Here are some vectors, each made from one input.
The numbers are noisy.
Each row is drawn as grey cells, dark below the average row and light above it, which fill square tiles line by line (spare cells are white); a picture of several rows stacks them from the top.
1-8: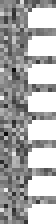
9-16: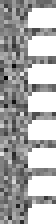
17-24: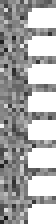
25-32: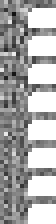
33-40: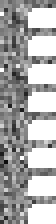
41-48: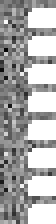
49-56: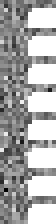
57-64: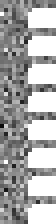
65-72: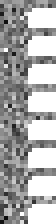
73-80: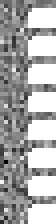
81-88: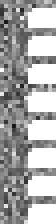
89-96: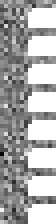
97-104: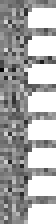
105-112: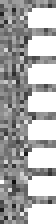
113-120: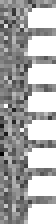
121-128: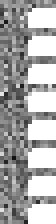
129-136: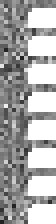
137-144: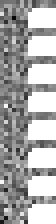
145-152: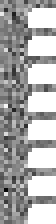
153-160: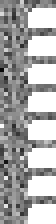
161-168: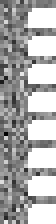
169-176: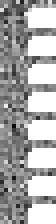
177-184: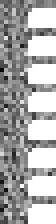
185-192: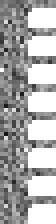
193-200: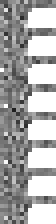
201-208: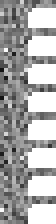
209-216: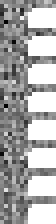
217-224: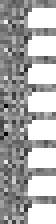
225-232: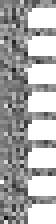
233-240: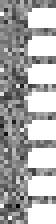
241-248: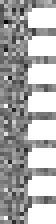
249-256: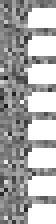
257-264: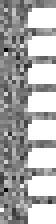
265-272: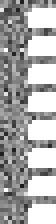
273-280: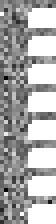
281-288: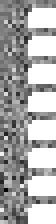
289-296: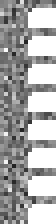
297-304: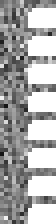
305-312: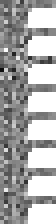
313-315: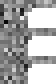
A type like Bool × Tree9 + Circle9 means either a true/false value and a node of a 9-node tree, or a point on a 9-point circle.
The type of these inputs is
Bool × Label10 + Circle10 + Unit.
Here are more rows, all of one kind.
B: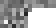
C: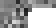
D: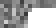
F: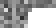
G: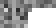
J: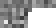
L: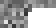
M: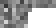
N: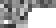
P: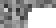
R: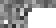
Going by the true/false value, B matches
C, J, L and R.
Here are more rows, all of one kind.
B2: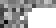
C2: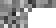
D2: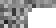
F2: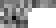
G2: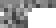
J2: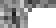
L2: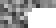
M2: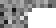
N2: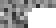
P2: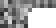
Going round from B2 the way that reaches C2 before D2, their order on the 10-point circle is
B2, M2, P2, L2, N2, G2, F2, J2, C2, D2.
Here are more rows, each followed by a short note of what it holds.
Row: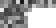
a fixed value
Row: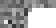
one of 10 labels and a true/false value
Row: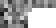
a point on a 10-point circle
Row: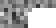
a point on a 10-point circle
